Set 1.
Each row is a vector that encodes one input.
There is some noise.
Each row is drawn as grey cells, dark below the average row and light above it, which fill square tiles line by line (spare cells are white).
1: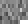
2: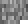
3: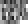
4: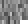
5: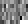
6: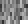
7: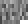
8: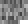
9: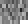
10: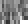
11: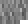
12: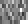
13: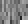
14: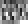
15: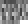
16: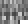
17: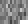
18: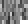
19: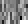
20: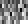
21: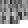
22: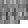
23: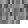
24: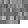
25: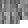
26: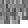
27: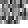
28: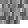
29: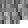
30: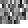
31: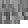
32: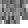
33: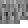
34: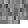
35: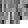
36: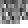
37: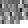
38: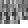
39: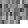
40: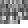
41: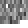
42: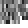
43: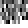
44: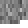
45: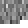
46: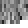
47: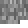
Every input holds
one of 6 labels and one of 7 labels.
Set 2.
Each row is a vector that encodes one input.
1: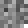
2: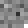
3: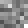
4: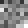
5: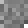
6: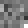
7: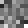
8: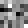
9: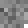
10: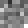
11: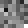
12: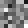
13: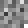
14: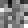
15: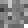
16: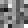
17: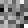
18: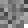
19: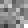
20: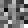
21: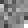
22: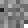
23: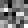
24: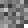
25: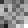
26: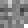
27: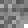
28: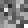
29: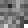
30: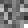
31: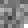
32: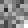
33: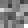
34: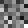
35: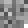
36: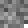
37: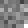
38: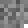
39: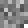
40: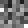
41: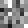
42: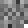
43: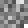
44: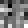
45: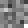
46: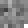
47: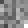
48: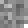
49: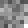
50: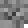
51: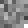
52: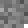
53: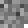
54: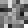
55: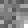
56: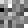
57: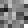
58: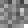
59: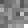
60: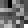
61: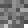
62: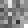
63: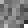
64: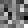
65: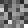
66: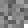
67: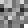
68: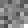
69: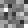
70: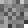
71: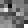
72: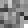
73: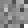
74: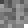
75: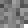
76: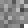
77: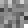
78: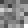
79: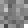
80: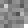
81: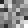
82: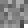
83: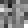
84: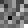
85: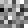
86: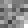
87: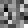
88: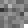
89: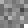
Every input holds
a point on a 12-point line and a node of an 11-node tree.
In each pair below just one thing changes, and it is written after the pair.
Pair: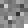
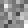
the place on the 12-point line
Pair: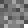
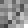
the node of the tree
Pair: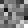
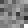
the place on the 12-point line
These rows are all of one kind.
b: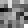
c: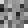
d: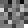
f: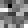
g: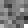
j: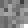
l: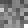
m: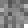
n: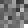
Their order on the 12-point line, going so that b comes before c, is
l, m, b, d, j, c, g, f, n.
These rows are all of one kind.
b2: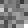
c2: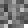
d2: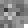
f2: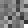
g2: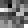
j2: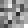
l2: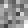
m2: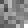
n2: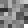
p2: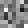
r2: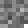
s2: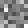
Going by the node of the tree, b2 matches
c2, g2, m2 and r2.
